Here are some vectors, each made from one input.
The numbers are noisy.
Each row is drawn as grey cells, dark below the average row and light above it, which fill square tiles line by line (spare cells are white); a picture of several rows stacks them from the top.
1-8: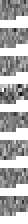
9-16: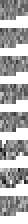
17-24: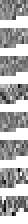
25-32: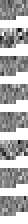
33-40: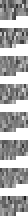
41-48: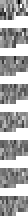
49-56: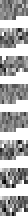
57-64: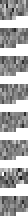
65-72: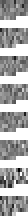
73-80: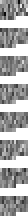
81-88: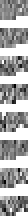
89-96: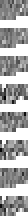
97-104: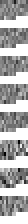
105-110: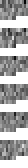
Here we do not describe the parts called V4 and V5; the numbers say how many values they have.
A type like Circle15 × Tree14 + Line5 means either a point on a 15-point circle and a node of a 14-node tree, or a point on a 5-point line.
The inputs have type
Bool × (Circle6 + V5) + V4.
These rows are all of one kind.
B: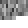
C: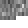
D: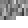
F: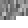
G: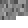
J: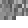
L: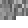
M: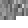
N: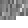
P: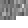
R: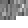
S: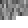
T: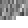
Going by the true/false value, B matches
G and S.
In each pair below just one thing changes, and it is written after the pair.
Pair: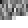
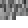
the true/false value
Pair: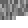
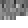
the place on the 6-point circle
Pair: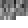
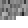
the true/false value
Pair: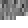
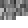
the place on the 6-point circle
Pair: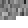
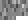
the place on the 6-point circle
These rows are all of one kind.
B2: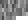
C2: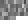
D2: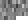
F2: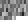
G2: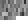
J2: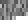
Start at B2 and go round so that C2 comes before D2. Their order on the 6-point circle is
B2, C2, G2, F2, J2, D2.
